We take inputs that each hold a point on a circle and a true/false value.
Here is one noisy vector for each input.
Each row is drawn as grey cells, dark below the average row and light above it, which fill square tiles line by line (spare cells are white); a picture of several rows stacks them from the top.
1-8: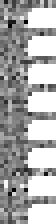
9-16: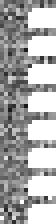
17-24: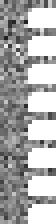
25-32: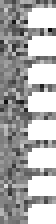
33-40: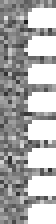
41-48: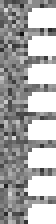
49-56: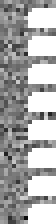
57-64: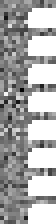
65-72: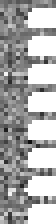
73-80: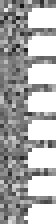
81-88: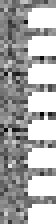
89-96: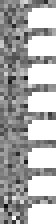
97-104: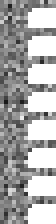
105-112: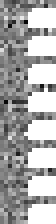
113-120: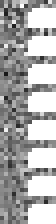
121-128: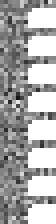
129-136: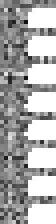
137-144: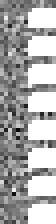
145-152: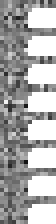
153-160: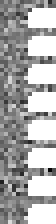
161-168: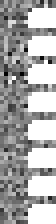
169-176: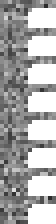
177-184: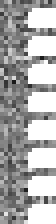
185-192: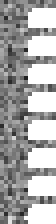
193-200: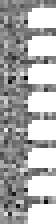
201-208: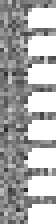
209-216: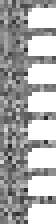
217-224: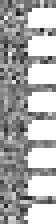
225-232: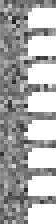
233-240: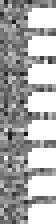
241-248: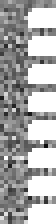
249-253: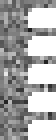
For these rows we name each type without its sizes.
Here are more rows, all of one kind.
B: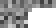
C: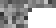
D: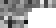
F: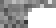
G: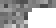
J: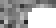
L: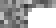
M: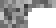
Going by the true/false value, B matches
C and G.
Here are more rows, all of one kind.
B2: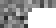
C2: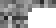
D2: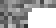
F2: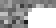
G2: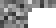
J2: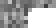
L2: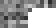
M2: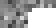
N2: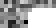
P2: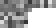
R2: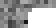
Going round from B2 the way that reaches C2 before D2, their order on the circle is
B2, R2, N2, P2, C2, M2, L2, D2, F2, J2, G2.
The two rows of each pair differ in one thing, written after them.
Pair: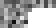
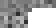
the place on the circle
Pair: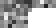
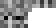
the true/false value
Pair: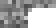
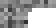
the place on the circle
